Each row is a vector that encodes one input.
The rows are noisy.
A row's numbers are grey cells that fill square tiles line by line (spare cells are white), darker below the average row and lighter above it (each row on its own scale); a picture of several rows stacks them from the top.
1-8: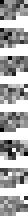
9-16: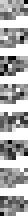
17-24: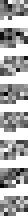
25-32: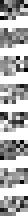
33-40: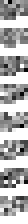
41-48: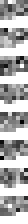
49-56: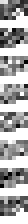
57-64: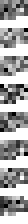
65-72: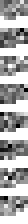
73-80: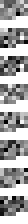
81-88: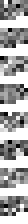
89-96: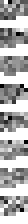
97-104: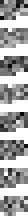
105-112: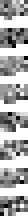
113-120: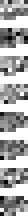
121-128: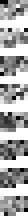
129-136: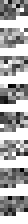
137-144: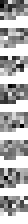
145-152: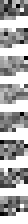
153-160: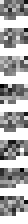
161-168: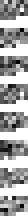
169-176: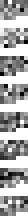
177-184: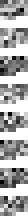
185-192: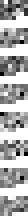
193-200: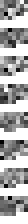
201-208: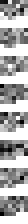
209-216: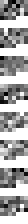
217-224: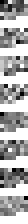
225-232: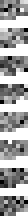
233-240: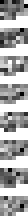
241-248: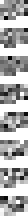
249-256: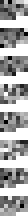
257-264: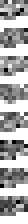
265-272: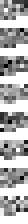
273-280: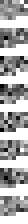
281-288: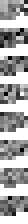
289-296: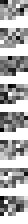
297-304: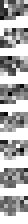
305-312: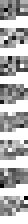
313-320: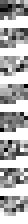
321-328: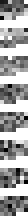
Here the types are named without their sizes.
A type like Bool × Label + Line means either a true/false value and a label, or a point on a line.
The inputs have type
Bool × (Line + Tree).
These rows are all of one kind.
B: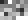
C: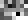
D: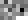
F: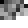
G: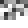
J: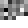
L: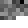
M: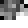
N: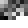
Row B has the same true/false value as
C, D and G.
